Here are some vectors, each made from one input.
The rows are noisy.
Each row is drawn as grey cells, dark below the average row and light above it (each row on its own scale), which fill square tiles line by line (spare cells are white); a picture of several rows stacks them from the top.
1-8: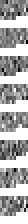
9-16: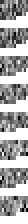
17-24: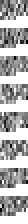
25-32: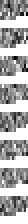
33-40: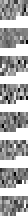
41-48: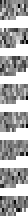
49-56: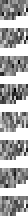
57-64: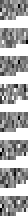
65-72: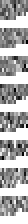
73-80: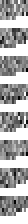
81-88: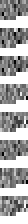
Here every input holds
a node of a 10-node tree, together with either a fixed value, or three true/false values.
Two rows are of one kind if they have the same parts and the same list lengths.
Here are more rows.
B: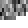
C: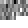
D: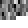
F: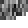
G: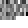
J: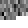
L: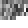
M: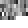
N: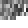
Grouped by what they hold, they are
B, D, F, J, L, N
C, G, M

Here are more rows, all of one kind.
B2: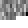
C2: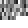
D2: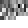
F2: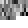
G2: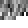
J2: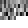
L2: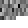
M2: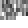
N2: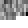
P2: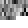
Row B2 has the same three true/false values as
F2, J2 and P2.
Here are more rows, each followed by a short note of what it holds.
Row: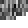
a node of a 10-node tree
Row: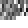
a node of a 10-node tree
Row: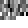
a node of a 10-node tree and three true/false values
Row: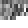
a node of a 10-node tree
